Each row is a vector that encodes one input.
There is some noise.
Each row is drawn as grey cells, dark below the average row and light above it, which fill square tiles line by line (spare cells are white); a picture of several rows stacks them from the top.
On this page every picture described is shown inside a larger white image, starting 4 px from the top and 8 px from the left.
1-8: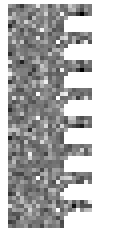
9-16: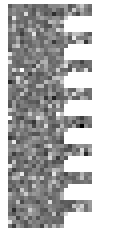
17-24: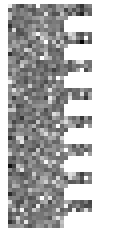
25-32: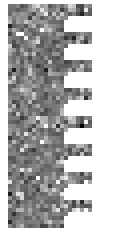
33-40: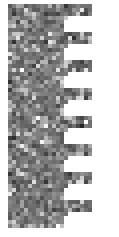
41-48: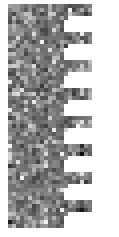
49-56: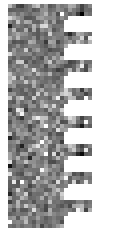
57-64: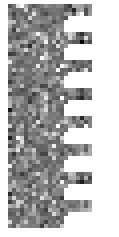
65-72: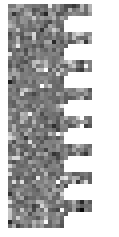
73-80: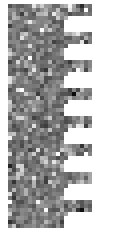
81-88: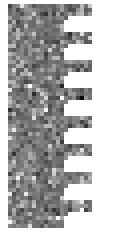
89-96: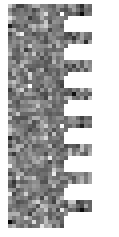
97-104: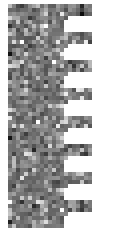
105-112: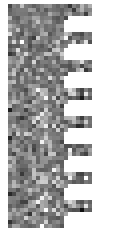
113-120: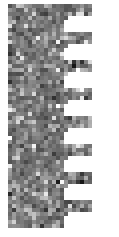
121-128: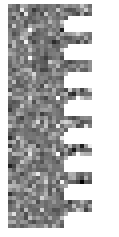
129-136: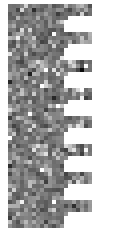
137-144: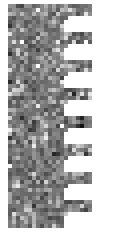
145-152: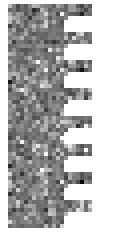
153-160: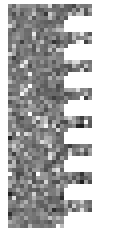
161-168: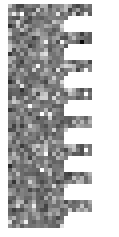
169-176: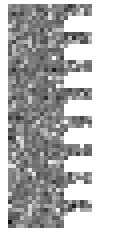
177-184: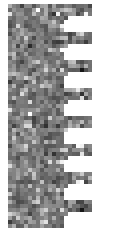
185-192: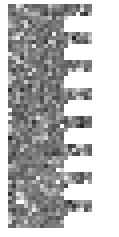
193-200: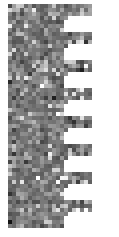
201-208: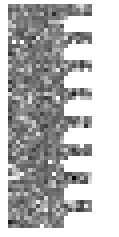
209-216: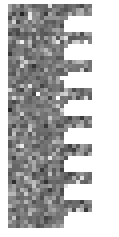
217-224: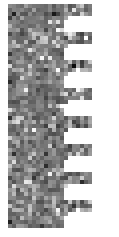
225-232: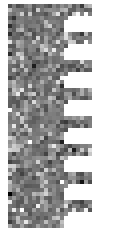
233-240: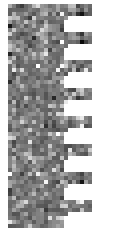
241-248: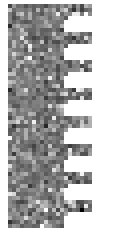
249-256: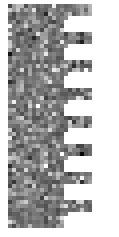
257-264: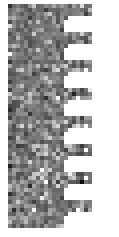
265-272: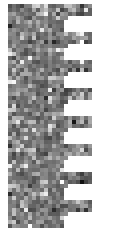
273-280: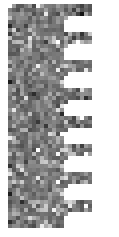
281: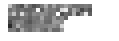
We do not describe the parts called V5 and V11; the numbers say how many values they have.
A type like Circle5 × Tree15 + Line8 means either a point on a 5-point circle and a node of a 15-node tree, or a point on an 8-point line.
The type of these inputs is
Line6 + Line9 + (Tree7 + V11) × V5.
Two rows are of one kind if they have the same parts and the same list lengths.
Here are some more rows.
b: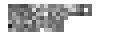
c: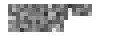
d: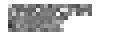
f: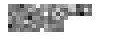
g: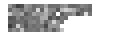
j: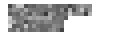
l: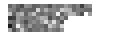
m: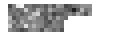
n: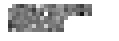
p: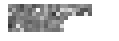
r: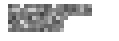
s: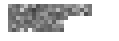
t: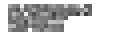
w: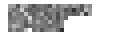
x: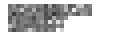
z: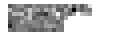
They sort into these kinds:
b, f, n
c, j, m, r
d, g, l, p, z
s, t, w, x

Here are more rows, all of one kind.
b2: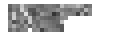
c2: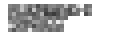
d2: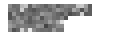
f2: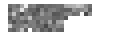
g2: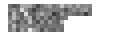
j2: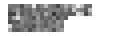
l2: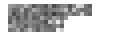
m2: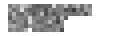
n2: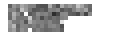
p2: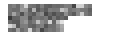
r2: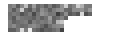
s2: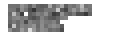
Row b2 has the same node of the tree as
f2, g2, m2 and n2.
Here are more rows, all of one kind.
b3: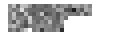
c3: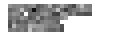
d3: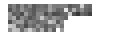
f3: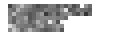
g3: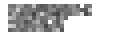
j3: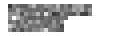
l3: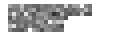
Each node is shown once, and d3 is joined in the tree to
f3.
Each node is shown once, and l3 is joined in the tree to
b3, f3 and g3.
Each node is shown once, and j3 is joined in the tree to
g3.
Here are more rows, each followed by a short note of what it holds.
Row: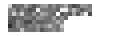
a point on a 6-point line
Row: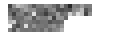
a value of V5 and a value of V11
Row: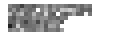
a point on a 6-point line
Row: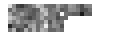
a point on a 9-point line
